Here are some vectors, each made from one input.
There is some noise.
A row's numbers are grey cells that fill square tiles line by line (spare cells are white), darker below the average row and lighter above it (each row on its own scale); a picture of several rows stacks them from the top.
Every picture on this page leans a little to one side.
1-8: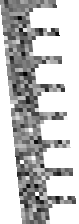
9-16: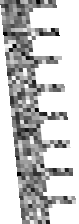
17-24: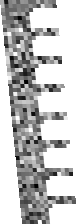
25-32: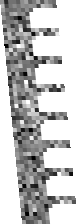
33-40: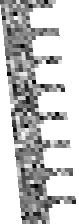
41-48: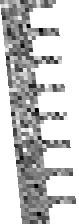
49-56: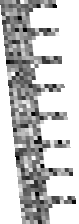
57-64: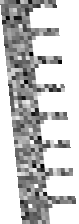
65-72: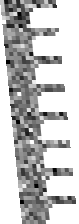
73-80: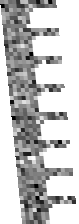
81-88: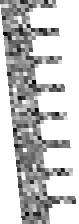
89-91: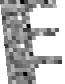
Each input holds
either two labels (each one of 9), or three true/false values.
